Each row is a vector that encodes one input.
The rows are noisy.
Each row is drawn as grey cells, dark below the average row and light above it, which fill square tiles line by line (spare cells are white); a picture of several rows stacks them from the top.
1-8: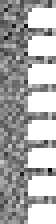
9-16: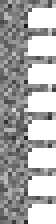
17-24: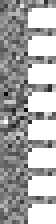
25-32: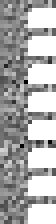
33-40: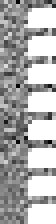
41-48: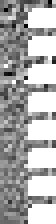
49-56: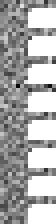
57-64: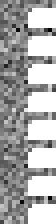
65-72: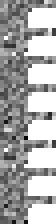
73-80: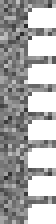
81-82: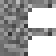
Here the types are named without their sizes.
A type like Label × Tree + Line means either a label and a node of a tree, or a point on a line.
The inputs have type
Bool × (Tree + Unit).
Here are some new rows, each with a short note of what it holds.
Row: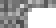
a node of a tree and a true/false value
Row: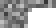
a node of a tree and a true/false value
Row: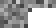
a node of a tree and a true/false value
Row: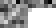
a true/false value
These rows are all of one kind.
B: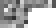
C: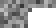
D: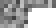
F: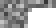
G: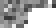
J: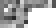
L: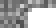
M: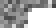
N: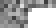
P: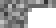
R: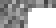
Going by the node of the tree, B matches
D and J.
